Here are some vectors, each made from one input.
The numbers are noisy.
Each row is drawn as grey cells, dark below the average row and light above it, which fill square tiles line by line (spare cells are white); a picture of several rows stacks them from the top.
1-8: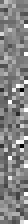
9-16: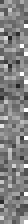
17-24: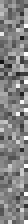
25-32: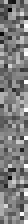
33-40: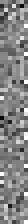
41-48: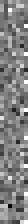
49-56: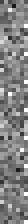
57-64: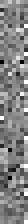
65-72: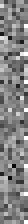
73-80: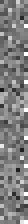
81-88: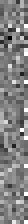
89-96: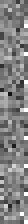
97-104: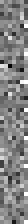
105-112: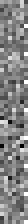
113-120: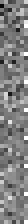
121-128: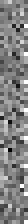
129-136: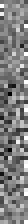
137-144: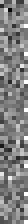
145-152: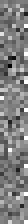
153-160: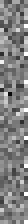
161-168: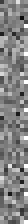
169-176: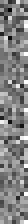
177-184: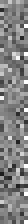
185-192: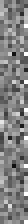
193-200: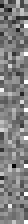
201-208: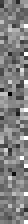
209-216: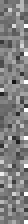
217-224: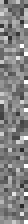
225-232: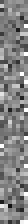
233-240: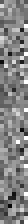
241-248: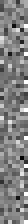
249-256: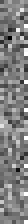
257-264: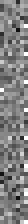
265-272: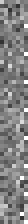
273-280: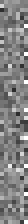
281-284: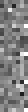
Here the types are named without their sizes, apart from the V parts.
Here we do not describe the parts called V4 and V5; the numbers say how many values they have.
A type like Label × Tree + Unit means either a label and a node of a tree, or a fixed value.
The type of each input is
Bool × V4 + (Label + Line) × List(V5).
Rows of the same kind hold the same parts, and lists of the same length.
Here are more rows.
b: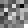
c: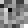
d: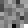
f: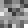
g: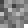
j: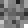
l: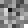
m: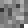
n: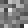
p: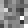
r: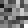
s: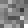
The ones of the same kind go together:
b, r
c, l
d, m
f, p
g
j
n, s

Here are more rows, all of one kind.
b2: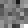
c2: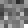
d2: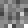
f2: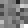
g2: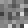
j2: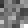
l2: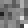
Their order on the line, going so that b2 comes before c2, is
j2, f2, b2, c2, d2, g2, l2.
